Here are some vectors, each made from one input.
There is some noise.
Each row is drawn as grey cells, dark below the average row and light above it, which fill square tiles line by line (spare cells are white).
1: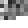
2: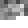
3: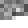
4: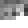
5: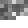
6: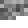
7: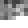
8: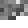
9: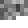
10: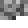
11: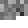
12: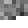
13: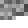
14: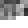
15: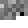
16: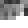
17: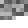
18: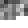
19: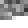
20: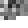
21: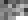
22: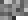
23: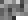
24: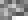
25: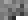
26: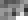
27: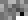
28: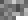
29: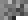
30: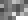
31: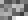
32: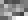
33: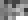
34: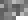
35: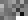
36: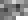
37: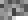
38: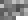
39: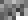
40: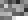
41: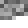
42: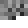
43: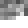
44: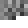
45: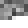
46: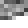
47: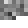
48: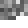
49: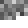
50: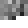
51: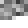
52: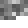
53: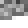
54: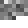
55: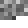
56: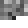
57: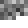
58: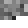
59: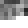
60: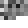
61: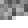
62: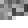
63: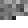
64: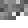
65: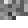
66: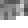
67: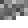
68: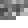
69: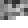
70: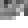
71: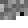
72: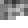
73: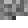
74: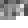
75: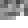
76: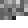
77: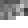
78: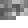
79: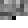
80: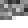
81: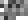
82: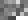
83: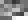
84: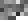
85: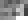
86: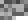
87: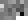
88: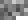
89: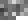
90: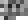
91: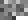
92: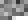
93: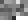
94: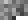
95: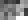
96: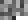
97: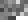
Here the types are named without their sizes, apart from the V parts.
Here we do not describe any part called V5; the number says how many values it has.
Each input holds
either a true/false value and a value of V5, or a list of points on a line.
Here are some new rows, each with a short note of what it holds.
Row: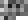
the empty list
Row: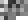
the empty list
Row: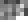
a true/false value and a value of V5
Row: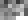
a true/false value and a value of V5
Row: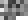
the empty list
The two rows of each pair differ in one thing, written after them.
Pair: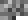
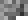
the place on the line in item 2 of the list
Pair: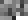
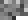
the place on the line in item 2 of the list
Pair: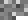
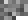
the place on the line in item 1 of the list
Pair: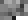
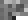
the place on the line in item 1 of the list
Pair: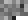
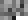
the place on the line in item 2 of the list
